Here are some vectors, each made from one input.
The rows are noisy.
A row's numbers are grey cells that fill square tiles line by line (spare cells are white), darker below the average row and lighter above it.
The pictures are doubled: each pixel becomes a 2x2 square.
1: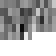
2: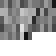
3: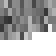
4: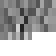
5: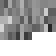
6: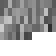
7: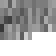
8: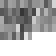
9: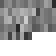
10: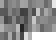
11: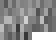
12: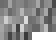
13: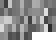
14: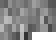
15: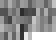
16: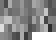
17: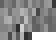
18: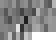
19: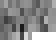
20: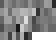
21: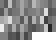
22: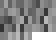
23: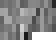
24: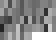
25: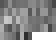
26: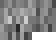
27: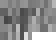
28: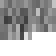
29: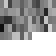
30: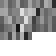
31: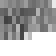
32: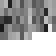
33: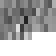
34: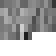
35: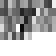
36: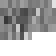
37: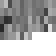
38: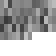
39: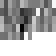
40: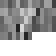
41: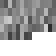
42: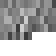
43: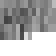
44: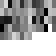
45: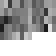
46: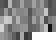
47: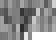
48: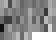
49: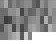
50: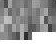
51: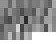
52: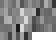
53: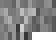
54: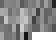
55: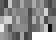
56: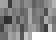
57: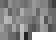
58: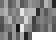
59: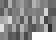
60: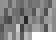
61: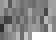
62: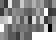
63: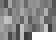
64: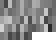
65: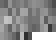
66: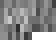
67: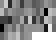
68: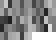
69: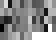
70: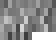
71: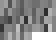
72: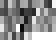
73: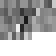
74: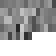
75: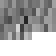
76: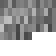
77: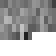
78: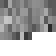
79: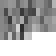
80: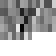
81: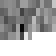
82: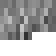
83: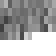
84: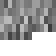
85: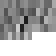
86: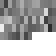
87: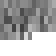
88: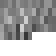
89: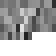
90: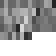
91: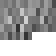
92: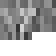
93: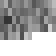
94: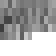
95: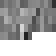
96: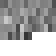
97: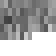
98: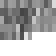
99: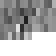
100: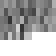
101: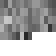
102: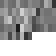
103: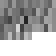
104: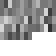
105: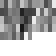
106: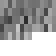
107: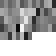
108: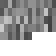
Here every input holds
a point on a 6-point line and a true/false value, together with either a point on a 10-point circle, or a fixed value.
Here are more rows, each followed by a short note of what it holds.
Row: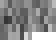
a point on a 10-point circle, a point on a 6-point line and a true/false value
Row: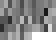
a point on a 6-point line and a true/false value
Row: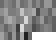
a point on a 10-point circle, a point on a 6-point line and a true/false value
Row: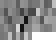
a point on a 6-point line and a true/false value
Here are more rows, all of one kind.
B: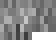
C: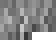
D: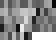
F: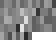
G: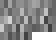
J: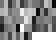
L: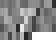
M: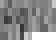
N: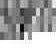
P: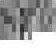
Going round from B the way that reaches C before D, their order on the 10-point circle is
B, C, F, P, D, L, N, J, G, M.
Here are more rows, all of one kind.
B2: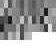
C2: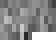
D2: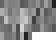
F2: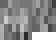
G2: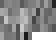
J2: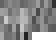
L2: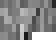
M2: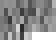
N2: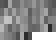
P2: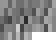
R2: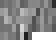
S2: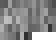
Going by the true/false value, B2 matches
M2 and P2.
